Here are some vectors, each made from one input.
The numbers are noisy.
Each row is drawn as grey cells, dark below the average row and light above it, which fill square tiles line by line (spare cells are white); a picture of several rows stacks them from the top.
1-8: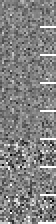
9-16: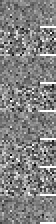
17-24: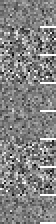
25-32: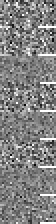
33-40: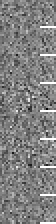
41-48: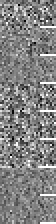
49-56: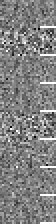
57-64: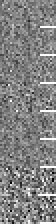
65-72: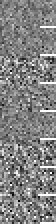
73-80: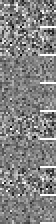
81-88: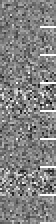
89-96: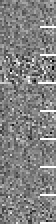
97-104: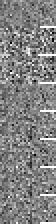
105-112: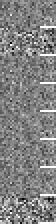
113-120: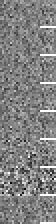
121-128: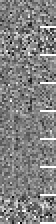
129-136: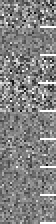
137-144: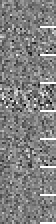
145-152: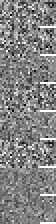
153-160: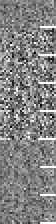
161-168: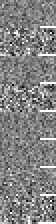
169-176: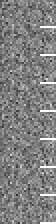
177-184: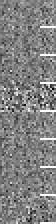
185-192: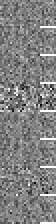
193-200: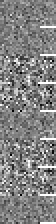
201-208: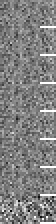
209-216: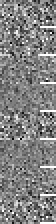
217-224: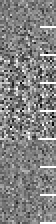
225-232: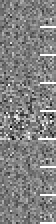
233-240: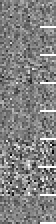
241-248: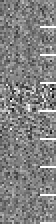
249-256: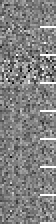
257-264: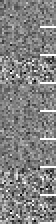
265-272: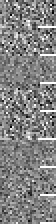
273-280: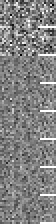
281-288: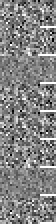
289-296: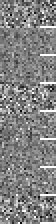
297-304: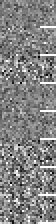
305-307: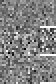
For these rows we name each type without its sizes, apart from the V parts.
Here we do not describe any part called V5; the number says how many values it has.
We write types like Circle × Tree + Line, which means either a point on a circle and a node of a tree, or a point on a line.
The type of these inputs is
Bool × Bool × Bool + Line + V5.
